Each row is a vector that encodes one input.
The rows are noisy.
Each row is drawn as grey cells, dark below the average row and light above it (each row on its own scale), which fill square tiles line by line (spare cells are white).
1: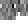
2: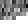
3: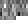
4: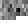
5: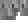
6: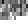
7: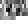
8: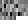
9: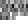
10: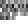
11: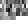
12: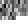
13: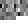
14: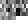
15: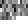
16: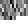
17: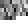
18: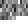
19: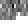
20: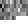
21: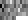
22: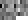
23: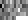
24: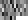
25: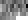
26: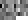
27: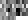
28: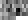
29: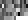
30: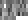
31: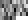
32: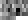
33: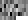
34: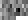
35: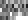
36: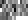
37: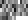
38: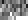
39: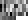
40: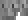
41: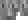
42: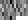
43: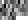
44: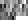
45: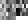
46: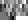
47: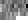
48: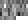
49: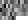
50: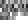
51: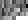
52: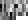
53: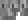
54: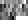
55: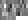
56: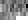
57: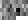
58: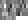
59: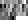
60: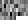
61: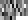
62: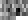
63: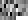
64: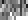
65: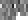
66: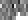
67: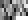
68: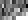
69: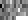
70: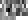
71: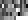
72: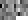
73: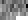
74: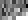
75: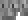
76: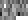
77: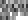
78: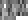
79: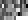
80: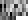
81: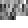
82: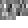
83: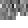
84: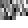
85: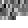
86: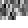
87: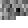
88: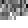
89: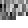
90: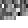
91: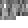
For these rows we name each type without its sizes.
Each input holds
either a point on a line, or four true/false values.
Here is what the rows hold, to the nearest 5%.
About 25% of them hold a point on a line. The rest hold four true/false values.
